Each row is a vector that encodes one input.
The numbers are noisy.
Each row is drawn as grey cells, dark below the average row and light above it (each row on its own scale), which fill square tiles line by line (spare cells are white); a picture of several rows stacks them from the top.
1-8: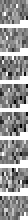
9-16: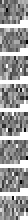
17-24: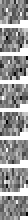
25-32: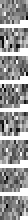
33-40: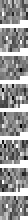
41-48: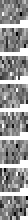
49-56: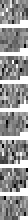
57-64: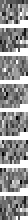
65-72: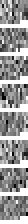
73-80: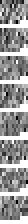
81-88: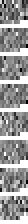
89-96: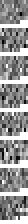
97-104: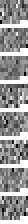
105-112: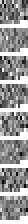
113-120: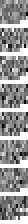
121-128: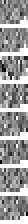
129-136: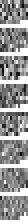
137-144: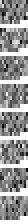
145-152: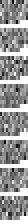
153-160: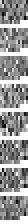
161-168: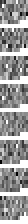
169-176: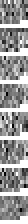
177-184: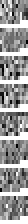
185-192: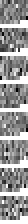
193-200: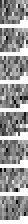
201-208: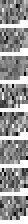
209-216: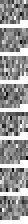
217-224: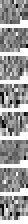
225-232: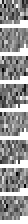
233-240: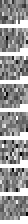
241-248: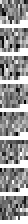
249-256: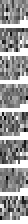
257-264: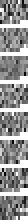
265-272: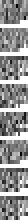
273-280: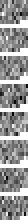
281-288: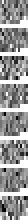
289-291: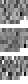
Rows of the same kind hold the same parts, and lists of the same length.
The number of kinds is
2.
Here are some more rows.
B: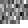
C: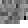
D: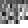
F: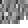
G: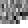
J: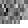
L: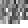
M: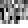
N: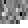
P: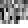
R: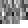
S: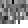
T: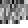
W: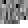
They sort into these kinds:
B, F, G, N, R, S, T, W
C, D, J, L, M, P

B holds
a point on a 17-point circle and one of 12 labels.
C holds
one of 12 labels.
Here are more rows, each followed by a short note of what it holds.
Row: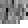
a point on a 17-point circle and one of 12 labels
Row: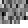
one of 12 labels
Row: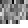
a point on a 17-point circle and one of 12 labels
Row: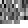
one of 12 labels
